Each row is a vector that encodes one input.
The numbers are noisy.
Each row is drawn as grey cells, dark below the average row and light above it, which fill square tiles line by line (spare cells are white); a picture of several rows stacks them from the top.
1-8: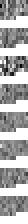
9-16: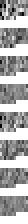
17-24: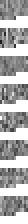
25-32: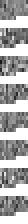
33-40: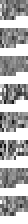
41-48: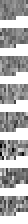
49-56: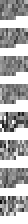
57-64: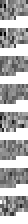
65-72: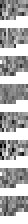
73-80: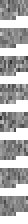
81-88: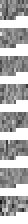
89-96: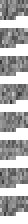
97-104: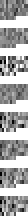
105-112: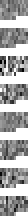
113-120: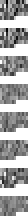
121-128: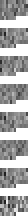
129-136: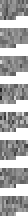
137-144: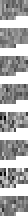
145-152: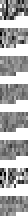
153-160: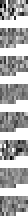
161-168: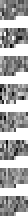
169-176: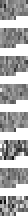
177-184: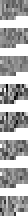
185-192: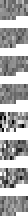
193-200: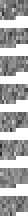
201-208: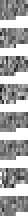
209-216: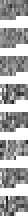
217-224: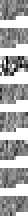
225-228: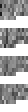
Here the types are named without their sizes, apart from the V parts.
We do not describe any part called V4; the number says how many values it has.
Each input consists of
either a label, or a true/false value and a value of V4.
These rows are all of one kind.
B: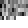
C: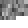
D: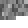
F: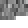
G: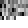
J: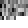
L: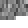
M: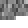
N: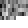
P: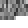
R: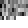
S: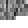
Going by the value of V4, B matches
L, N, P and R.
